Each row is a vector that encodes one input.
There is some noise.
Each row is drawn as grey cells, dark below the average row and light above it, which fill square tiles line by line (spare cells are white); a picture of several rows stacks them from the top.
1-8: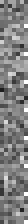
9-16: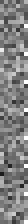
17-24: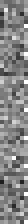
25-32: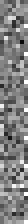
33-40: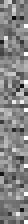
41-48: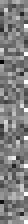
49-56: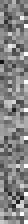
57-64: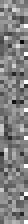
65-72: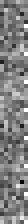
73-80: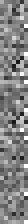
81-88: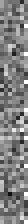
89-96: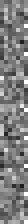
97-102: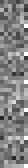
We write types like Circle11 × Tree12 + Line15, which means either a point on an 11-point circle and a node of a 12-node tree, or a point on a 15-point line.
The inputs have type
Line5 + Line6 + Line7.
